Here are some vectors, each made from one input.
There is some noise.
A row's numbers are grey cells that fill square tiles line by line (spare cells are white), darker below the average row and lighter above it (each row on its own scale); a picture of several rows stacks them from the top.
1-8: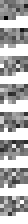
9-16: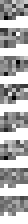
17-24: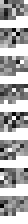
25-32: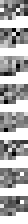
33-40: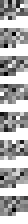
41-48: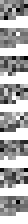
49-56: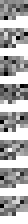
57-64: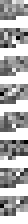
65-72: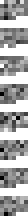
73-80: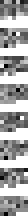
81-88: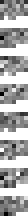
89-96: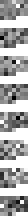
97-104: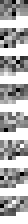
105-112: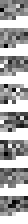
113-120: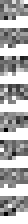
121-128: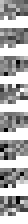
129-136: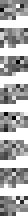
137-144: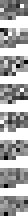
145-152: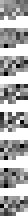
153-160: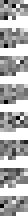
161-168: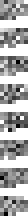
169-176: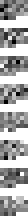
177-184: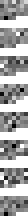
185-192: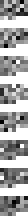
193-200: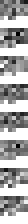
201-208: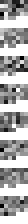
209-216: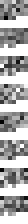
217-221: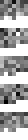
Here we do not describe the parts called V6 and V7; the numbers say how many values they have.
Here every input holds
one of 8 labels, a true/false value, a value of V6 and a value of V7.
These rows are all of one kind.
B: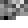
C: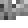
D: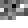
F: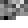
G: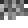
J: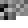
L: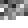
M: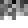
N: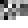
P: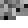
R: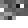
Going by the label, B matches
F and G.
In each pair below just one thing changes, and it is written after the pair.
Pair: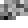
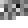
the true/false value
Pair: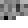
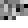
the value of V6
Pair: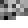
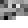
the value of V6
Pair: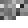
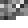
the value of V6
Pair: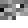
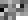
the value of V6
